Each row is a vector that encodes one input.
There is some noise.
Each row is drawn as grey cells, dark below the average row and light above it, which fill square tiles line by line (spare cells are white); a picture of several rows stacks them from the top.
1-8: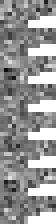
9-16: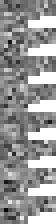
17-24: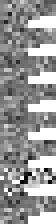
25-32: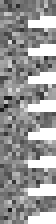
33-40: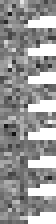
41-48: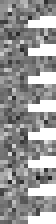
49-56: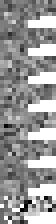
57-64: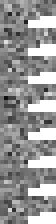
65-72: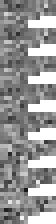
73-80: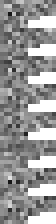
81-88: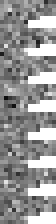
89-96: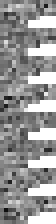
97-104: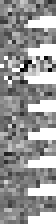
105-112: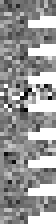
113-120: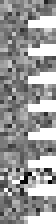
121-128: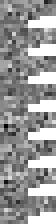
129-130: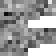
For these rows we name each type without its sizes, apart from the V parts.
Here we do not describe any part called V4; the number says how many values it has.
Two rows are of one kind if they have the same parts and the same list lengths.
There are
3 kinds of row.
